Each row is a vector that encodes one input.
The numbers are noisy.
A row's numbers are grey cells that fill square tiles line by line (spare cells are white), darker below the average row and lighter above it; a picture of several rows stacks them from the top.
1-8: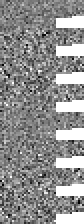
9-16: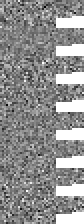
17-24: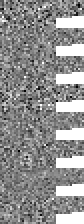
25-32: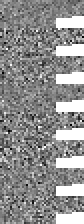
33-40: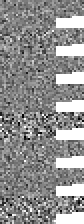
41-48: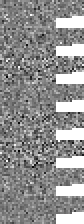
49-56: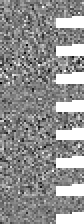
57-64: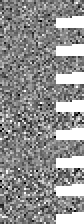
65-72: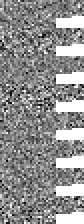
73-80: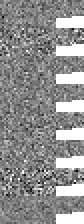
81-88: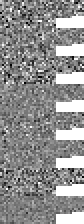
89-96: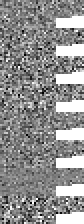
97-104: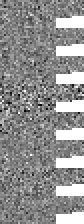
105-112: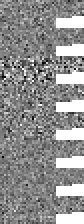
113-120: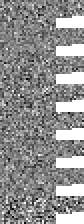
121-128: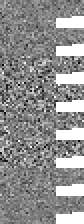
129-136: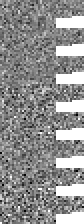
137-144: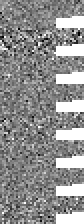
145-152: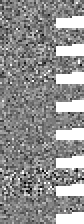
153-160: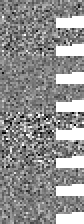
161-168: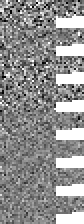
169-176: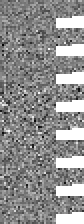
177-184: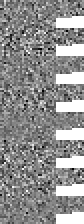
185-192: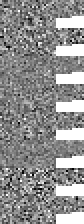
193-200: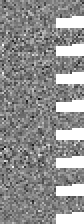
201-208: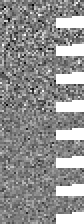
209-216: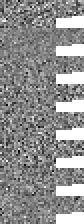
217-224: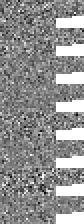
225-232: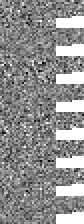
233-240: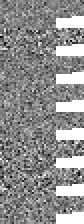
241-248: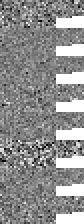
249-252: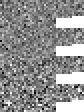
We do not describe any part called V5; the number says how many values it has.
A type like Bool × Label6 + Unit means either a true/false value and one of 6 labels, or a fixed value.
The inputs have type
(Bool × Bool × Bool + V5) × Line13 + Line8.
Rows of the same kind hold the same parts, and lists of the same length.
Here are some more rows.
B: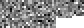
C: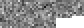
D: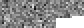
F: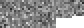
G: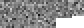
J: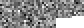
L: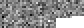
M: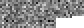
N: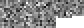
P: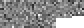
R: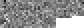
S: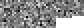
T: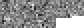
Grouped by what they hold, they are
B, D, F, R, T
C, J, L, P
G, M, N, S

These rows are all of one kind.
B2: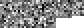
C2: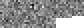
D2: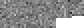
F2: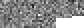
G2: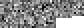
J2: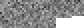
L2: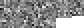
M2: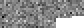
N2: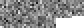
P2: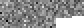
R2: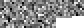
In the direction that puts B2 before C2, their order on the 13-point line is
J2, R2, M2, L2, G2, F2, D2, P2, N2, B2, C2.
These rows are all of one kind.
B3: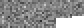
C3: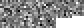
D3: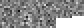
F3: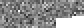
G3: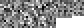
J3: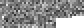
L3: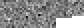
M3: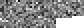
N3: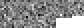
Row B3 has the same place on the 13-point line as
G3 and L3.
